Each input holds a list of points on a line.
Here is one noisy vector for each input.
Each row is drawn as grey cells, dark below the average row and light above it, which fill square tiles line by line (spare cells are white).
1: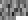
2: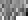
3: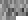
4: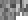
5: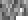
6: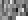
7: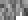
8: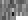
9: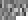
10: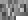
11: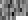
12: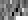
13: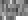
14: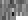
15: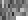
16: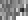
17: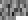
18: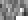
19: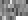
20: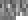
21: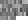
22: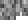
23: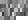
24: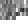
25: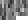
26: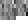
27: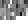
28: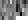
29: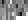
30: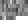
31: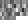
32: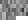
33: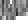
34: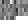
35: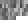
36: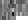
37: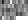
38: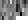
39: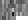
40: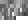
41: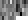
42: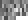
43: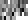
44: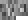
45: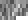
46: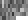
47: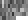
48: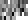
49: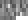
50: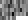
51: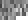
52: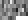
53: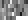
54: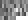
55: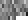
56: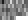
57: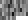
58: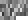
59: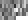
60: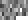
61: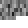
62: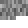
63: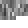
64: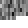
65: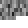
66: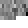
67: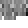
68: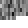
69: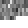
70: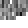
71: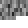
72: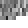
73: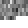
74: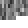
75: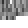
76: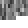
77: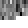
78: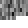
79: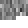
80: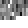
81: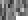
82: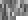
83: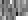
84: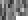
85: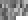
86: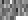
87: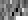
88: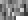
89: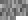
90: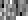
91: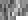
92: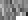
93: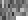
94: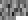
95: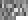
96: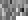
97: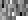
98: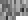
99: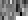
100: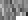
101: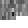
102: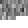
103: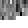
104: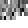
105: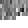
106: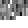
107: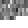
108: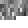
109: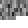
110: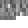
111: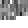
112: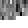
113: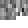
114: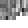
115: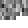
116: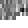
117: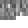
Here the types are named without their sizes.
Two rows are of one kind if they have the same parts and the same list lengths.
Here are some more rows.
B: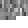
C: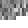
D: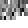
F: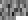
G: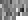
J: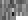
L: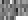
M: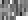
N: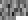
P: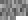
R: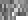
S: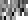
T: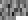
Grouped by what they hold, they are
B, C, G, R
D, S
F, J, N, T
L, M, P

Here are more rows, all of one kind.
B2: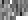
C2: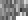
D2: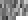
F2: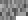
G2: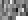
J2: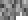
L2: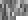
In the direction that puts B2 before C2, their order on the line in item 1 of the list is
B2, G2, F2, C2, J2, D2, L2.
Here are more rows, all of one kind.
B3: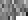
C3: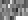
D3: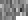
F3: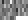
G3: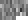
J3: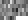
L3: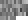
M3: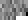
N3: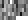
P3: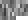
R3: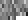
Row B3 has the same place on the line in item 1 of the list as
D3, G3, M3 and R3.
